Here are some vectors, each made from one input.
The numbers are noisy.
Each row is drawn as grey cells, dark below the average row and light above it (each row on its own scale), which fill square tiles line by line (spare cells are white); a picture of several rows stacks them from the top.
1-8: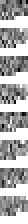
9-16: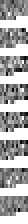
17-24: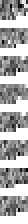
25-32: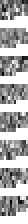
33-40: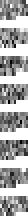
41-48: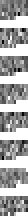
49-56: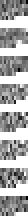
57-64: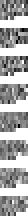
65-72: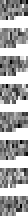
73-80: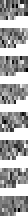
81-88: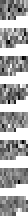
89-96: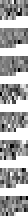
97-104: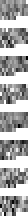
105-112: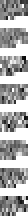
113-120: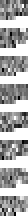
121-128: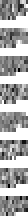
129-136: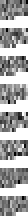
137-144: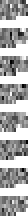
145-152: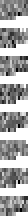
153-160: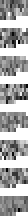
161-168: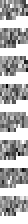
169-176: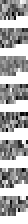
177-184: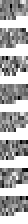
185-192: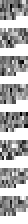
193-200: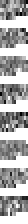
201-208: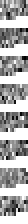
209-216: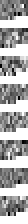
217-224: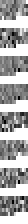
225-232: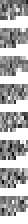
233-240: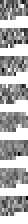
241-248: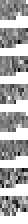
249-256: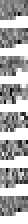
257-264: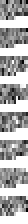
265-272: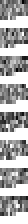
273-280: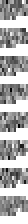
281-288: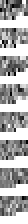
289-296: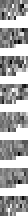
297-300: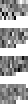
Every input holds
either a fixed value, or a node of a 17-node tree and a true/false value.
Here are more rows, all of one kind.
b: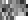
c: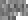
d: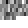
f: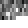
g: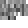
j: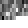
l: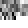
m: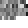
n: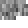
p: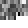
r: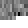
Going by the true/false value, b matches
f, j, m and r.
